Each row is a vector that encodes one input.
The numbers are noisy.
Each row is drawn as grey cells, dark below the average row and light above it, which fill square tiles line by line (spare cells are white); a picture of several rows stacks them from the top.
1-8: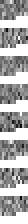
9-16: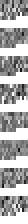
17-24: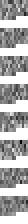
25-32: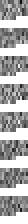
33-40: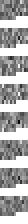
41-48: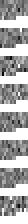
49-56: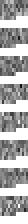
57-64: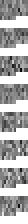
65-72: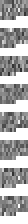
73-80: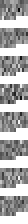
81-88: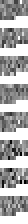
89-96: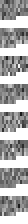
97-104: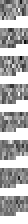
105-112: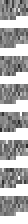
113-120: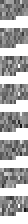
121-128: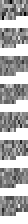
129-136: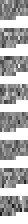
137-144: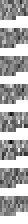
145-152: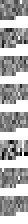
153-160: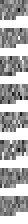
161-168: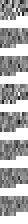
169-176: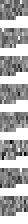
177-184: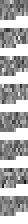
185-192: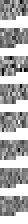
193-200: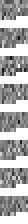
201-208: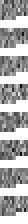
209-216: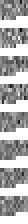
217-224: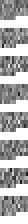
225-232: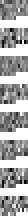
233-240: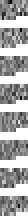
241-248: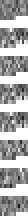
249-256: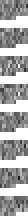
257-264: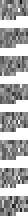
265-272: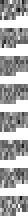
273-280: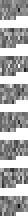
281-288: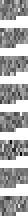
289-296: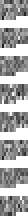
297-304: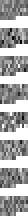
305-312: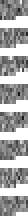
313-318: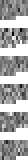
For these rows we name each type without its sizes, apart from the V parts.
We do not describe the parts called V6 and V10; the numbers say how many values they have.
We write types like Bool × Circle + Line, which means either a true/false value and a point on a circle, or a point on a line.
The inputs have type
List(Line) + V6 × V10.
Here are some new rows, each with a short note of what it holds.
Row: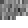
a list of one item
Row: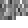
the empty list
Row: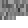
a list of two items
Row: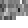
the empty list
